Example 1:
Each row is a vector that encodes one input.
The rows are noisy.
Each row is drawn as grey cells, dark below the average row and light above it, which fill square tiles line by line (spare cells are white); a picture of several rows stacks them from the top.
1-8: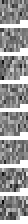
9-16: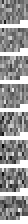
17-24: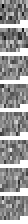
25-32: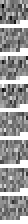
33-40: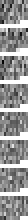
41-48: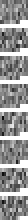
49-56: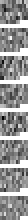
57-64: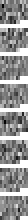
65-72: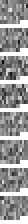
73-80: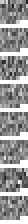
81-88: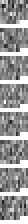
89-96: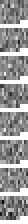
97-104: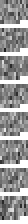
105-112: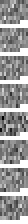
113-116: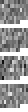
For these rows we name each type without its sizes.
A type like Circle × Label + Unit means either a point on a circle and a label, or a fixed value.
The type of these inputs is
Bool × Bool × Bool × Bool + Tree.
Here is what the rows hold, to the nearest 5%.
About 30% of them hold a node of a tree. The rest hold four true/false values.
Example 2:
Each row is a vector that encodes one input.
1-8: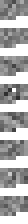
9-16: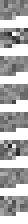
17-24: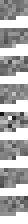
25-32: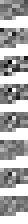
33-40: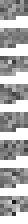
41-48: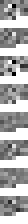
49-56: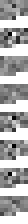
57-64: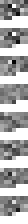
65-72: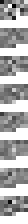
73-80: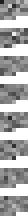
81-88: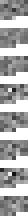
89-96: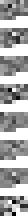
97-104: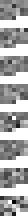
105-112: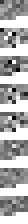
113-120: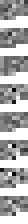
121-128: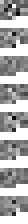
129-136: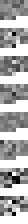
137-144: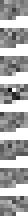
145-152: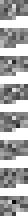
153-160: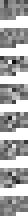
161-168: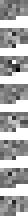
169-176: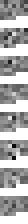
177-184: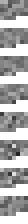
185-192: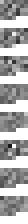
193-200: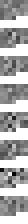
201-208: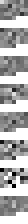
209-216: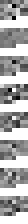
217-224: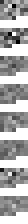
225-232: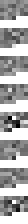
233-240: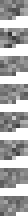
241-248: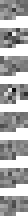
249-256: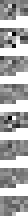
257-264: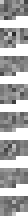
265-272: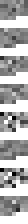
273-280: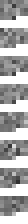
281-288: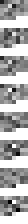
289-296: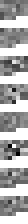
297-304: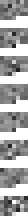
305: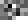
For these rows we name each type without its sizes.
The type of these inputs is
Bool × Circle.
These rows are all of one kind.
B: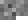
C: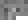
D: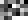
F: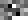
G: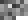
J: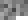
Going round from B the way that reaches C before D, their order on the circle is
B, C, D, J, F, G.
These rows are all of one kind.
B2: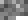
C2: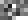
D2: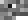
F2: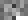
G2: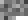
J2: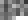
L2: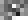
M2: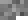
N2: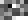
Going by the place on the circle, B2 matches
G2, J2 and N2.
